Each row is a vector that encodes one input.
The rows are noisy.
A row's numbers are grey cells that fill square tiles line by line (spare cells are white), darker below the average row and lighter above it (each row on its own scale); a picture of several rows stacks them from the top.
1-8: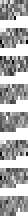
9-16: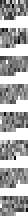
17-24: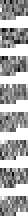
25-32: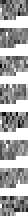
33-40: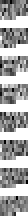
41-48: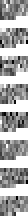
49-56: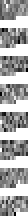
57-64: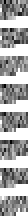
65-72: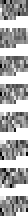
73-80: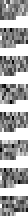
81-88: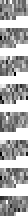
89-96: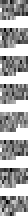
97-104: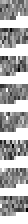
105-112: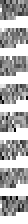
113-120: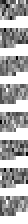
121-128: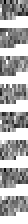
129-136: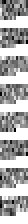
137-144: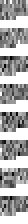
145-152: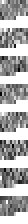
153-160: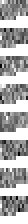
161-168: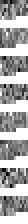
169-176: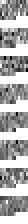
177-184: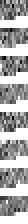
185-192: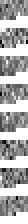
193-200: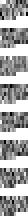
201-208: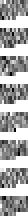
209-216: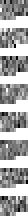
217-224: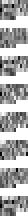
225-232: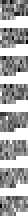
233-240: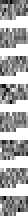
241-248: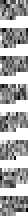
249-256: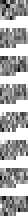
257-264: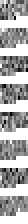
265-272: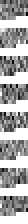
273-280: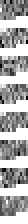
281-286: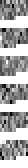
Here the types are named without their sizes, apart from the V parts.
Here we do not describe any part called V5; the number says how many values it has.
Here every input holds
a true/false value, together with either a point on a line, or a value of V5.
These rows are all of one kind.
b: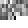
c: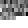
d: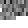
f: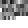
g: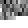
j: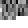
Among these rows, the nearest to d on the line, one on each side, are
c and g.
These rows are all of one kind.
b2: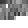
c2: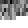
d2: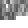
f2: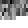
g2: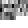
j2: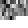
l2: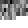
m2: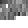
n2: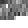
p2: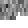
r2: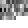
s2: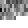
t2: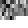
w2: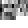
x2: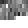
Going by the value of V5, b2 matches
d2, m2, n2 and x2.
